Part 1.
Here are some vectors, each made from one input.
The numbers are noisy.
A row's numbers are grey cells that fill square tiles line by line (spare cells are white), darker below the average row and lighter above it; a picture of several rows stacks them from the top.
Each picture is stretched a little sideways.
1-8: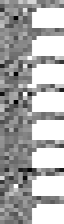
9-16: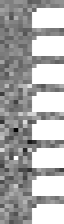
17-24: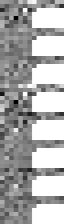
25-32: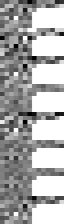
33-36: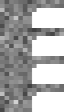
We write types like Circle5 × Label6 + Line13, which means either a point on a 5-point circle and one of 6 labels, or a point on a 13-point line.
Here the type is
Bool × Label5.
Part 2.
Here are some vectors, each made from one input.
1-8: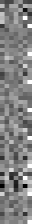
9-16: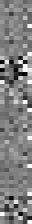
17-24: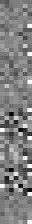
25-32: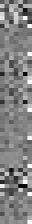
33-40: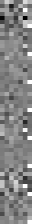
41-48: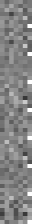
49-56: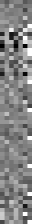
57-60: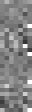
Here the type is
List2(Line5).
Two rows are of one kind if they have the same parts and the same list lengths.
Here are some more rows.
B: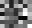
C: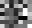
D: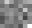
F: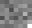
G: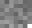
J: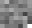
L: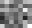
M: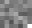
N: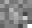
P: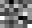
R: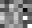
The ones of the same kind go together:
B, C, P
D, J, L, M, N
F, G, R

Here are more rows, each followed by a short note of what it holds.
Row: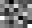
the empty list
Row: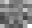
a list of one item
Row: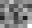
a list of two items
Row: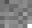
a list of two items
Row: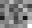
a list of two items
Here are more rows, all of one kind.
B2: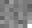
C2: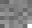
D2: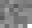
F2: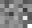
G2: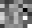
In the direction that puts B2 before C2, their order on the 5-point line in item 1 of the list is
F2, D2, B2, C2, G2.
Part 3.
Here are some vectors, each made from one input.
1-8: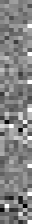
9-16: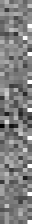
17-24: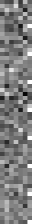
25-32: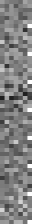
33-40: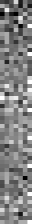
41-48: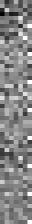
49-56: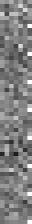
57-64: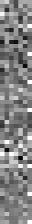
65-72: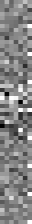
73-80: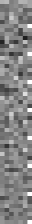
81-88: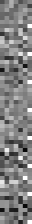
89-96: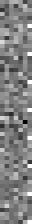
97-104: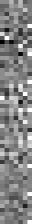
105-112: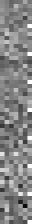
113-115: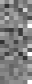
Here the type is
Bool × Tree7.
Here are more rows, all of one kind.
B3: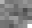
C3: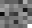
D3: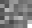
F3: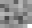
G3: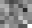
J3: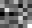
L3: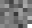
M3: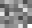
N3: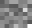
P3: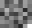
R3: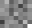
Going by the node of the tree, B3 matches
J3 and P3.
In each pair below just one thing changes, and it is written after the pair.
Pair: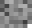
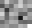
the true/false value
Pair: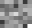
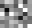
the node of the tree
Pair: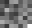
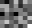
the true/false value
